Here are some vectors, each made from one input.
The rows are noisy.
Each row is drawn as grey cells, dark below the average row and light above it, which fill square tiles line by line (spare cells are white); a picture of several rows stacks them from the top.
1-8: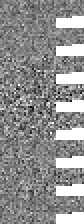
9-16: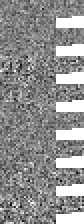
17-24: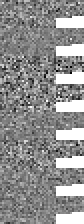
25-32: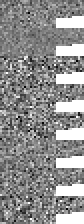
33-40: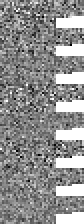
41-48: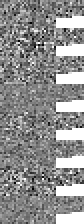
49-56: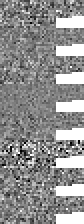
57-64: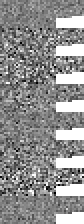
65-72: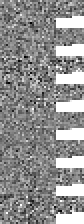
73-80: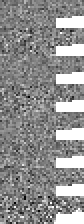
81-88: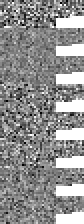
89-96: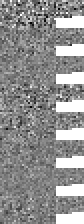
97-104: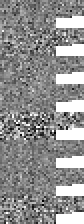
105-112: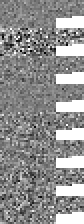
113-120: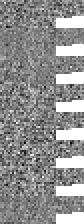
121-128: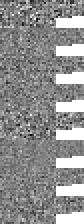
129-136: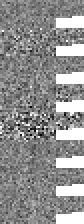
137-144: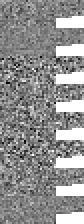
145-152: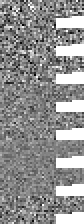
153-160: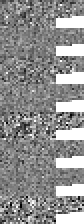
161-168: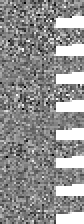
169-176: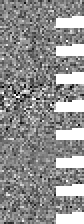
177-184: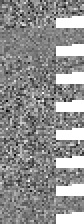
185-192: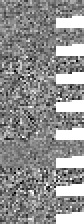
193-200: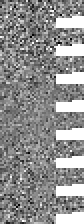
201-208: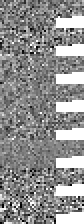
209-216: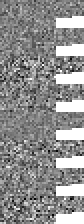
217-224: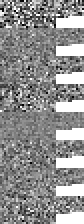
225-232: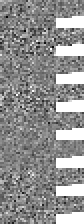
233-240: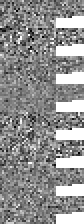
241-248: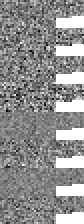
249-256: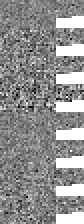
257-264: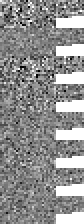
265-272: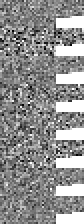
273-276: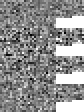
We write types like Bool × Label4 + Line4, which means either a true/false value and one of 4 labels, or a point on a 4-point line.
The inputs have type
Line5 + List2(Line3 × Line7).
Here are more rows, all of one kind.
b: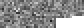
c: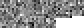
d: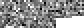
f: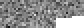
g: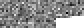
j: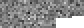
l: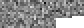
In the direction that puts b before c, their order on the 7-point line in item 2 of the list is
d, b, g, f, l, j, c.
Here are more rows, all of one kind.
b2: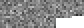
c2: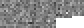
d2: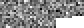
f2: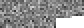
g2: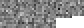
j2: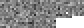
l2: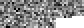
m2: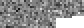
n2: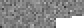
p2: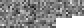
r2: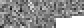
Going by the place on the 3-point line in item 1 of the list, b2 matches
d2, j2 and m2.
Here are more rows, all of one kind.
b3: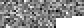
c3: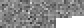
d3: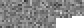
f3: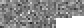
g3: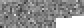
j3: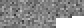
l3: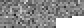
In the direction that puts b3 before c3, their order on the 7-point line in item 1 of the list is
j3, b3, d3, l3, f3, g3, c3.
